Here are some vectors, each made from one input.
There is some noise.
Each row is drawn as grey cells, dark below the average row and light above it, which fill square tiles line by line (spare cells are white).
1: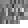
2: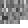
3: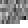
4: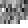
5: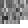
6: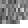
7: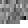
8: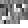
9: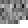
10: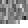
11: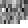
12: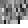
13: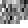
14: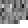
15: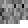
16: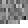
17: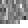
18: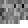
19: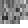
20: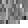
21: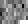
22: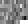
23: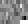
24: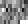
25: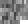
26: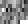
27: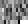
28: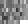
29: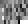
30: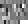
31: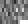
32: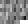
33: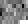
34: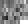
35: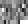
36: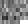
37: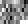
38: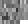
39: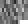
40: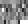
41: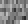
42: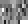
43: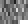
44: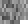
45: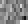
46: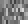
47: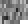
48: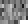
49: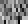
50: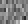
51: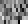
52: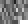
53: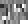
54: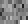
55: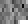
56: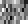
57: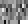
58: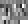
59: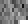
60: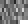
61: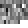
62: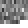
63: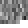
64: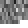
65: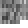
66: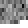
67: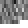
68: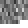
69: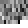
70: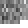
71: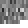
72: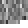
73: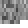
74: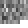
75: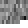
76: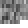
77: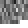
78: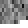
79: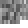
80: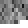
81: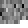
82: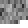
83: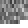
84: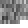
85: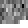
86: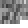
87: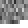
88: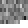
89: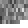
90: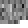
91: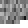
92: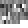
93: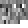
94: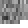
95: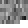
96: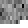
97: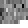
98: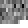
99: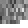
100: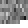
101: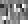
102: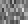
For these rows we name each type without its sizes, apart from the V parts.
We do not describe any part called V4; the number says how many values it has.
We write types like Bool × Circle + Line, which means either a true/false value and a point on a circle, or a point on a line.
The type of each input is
(Bool × Bool × Bool + Unit) × V4 + Tree.
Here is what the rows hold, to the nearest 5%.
About 25% of them hold a node of a tree. The rest hold a value of V4, together with either a fixed value, or three true/false values.
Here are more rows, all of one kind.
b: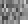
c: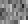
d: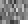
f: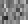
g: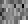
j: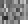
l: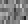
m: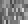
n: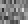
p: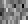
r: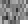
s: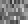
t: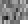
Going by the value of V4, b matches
f, j, r and t.
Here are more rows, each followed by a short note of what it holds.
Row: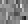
three true/false values and a value of V4
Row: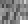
a value of V4
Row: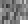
a value of V4
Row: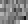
three true/false values and a value of V4
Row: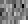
three true/false values and a value of V4
